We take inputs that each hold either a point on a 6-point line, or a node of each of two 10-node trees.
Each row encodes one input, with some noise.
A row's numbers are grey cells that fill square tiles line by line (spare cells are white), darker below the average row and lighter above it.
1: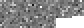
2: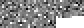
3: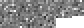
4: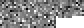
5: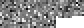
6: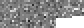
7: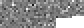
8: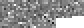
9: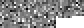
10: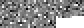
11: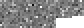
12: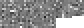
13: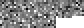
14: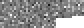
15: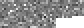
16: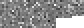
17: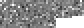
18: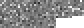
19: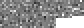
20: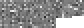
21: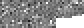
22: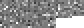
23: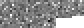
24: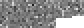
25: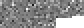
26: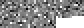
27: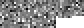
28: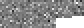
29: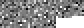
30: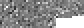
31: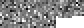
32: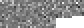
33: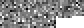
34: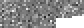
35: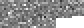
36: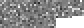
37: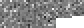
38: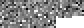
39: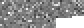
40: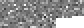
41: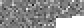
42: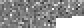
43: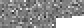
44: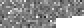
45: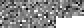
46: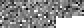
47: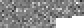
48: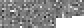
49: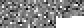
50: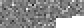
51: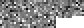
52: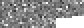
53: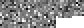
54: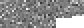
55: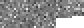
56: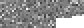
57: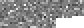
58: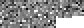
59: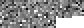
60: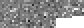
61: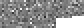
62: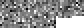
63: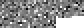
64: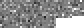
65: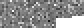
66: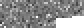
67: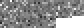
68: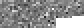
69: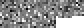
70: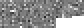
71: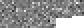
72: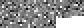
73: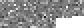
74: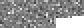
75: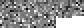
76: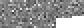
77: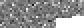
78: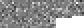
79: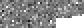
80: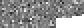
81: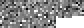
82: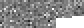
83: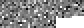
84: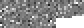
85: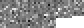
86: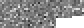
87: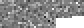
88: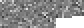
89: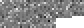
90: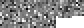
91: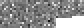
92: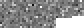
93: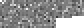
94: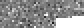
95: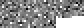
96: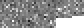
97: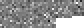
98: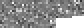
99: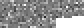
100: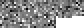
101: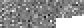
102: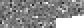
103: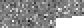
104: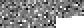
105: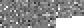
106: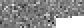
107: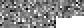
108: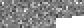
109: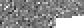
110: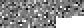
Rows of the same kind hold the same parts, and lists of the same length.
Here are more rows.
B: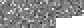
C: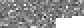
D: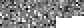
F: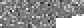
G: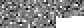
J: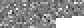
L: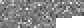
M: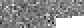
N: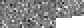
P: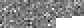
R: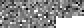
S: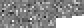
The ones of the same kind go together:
B, C, F, J, L, M, N, P, S
D, G, R

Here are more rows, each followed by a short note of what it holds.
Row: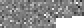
a node of each of two 10-node trees
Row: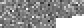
a node of each of two 10-node trees
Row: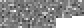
a node of each of two 10-node trees
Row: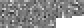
a node of each of two 10-node trees
